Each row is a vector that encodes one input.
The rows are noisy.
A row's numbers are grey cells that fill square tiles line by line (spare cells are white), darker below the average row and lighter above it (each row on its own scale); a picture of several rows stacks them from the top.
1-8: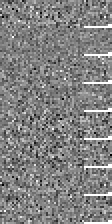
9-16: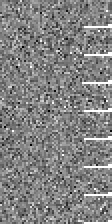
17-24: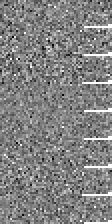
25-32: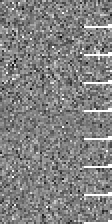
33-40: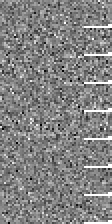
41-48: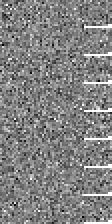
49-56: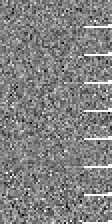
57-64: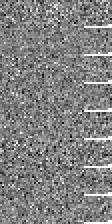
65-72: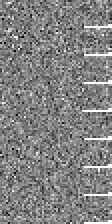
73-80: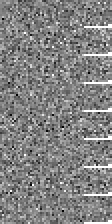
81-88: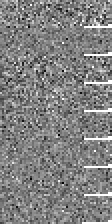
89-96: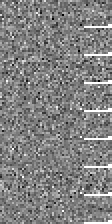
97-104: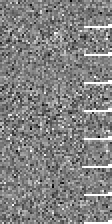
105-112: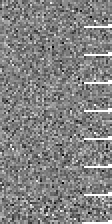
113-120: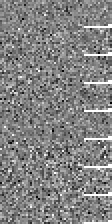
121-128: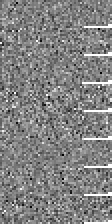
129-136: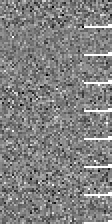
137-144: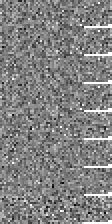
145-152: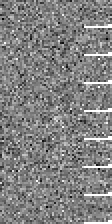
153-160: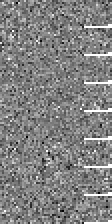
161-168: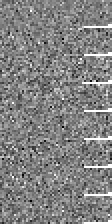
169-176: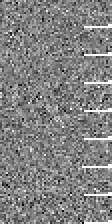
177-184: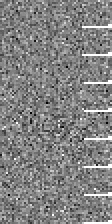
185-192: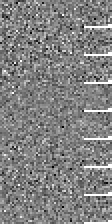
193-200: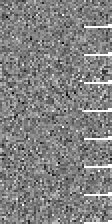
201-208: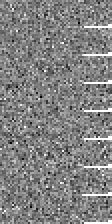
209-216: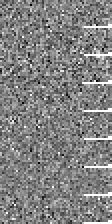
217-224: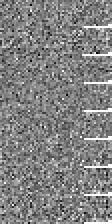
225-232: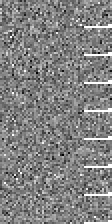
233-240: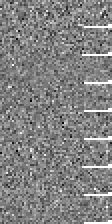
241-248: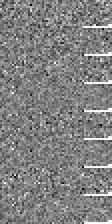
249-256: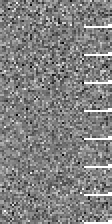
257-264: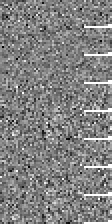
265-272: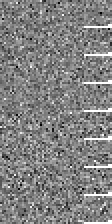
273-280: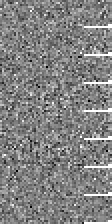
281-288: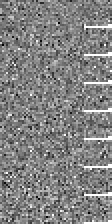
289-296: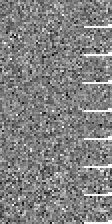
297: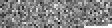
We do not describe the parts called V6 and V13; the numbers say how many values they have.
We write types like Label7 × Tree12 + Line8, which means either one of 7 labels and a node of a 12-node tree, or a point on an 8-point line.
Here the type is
(Circle18 + (Circle19 + Unit) × V6) × V13.
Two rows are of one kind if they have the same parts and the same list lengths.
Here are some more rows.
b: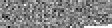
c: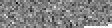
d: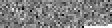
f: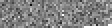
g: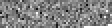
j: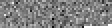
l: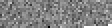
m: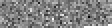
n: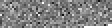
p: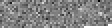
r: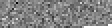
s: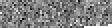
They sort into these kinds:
b, f, m
c, d, j, n, p
g, l, r, s

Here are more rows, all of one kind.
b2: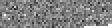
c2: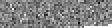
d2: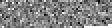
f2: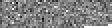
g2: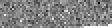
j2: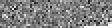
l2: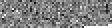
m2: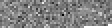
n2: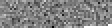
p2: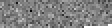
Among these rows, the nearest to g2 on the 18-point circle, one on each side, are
l2 and p2.
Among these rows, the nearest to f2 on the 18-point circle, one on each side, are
c2 and d2.
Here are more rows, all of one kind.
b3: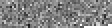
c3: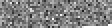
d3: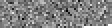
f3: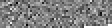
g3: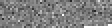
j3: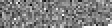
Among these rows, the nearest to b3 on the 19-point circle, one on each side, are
d3 and f3.
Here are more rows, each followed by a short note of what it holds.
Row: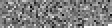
a point on an 18-point circle and a value of V13
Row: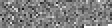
a point on a 19-point circle, a value of V6 and a value of V13
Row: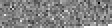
a point on an 18-point circle and a value of V13
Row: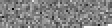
a point on a 19-point circle, a value of V6 and a value of V13
